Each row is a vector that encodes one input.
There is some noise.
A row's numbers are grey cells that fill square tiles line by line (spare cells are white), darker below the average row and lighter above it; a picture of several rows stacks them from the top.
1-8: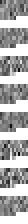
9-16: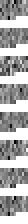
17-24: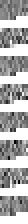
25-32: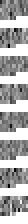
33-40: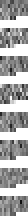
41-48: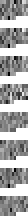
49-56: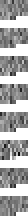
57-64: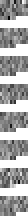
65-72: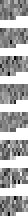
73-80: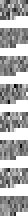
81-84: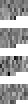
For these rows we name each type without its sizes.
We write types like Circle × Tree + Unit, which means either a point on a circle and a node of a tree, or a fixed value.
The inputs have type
Bool × Bool × Bool × Bool + Line + Tree.
